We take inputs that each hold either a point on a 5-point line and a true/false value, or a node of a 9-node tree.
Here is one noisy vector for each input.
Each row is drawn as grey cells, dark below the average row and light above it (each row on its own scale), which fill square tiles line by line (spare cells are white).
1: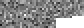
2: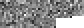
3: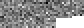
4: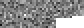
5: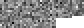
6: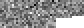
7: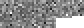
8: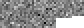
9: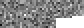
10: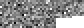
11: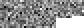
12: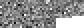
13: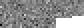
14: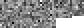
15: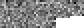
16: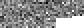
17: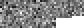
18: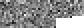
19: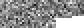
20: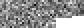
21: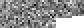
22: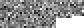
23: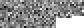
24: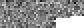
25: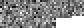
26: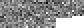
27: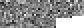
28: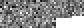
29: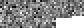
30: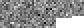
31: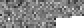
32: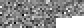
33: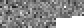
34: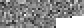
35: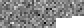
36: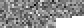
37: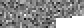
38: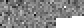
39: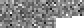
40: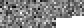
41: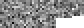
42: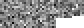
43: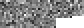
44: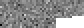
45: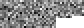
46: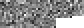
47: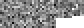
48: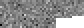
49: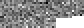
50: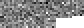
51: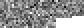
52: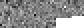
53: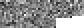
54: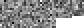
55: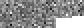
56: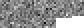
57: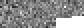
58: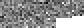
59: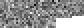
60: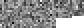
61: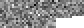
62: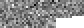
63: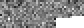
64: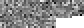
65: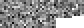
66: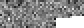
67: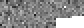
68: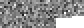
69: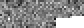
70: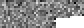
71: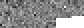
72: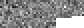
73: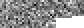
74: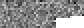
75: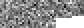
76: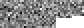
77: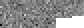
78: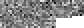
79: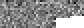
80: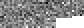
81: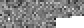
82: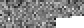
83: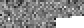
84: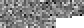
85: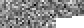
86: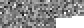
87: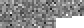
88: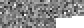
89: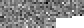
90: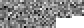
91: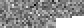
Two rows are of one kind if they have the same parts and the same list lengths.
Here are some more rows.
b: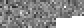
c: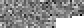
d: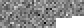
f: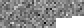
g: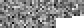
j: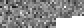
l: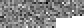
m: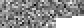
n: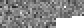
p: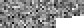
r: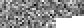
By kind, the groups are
b, j, n
c, d, f, g, l, m, p, r

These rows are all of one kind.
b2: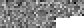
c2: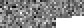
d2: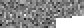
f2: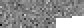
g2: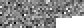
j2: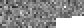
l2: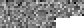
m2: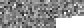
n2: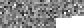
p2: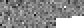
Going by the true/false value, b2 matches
c2, j2, l2 and p2.
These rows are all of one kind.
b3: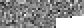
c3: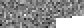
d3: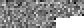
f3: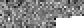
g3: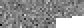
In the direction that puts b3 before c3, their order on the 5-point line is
b3, c3, g3, f3, d3.
